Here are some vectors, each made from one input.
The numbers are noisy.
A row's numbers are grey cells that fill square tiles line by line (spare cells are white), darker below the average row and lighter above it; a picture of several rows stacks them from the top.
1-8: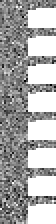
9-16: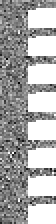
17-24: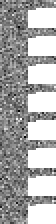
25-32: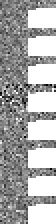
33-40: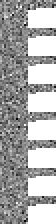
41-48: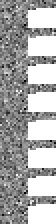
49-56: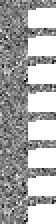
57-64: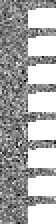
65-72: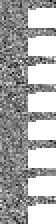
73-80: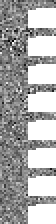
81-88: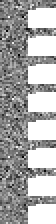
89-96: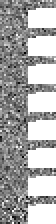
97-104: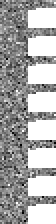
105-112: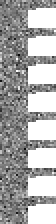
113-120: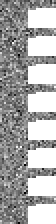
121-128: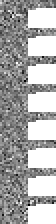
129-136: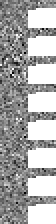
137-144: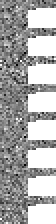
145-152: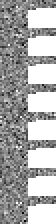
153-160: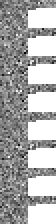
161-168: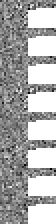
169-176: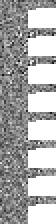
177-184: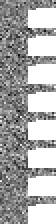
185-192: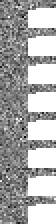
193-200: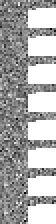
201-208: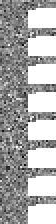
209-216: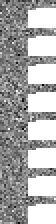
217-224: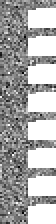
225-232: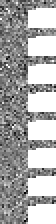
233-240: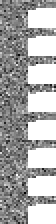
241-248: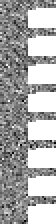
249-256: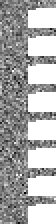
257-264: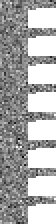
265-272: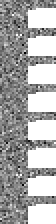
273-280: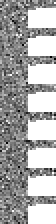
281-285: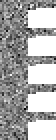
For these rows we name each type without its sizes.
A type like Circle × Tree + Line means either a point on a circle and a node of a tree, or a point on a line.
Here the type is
(Circle + Unit) × Label + Line.
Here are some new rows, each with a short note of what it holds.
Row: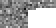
a point on a circle and a label
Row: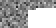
a point on a circle and a label
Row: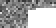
a point on a circle and a label
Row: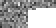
a point on a circle and a label
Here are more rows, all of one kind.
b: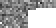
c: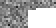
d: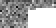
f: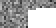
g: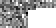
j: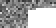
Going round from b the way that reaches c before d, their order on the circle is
b, g, f, c, d, j.
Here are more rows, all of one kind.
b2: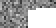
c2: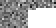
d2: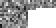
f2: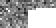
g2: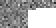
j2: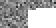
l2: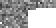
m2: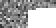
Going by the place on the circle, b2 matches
c2 and g2.
